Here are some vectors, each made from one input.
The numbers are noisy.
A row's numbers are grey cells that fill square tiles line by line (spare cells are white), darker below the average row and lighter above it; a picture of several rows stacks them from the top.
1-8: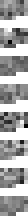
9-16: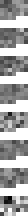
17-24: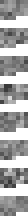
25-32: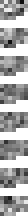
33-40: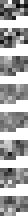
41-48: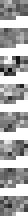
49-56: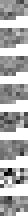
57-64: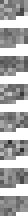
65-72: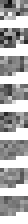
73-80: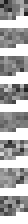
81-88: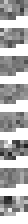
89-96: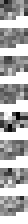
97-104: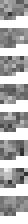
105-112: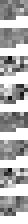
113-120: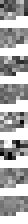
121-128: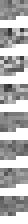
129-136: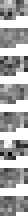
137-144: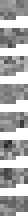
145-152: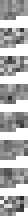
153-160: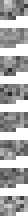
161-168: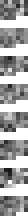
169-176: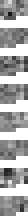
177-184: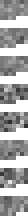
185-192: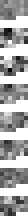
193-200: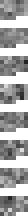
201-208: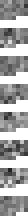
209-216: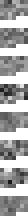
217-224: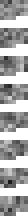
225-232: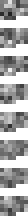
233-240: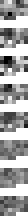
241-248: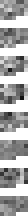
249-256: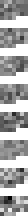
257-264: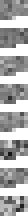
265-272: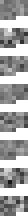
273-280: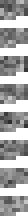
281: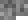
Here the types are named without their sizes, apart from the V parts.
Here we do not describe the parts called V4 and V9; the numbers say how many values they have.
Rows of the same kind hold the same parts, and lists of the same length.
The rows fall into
4 kinds.
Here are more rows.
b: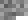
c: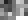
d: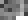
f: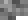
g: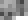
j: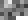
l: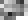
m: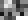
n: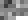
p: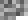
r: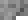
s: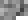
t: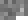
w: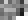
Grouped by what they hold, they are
b, c, d, l, p, t
f, j, r, s
g, n
m, w

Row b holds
a label, four true/false values and a value of V9.
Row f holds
a label, a point on a line and four true/false values.
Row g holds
a value of V4 and a value of V9.
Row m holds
a point on a line and a value of V4.
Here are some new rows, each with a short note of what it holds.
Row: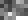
a point on a line and a value of V4
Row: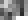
a point on a line and a value of V4
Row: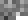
a value of V4 and a value of V9
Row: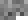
a value of V4 and a value of V9
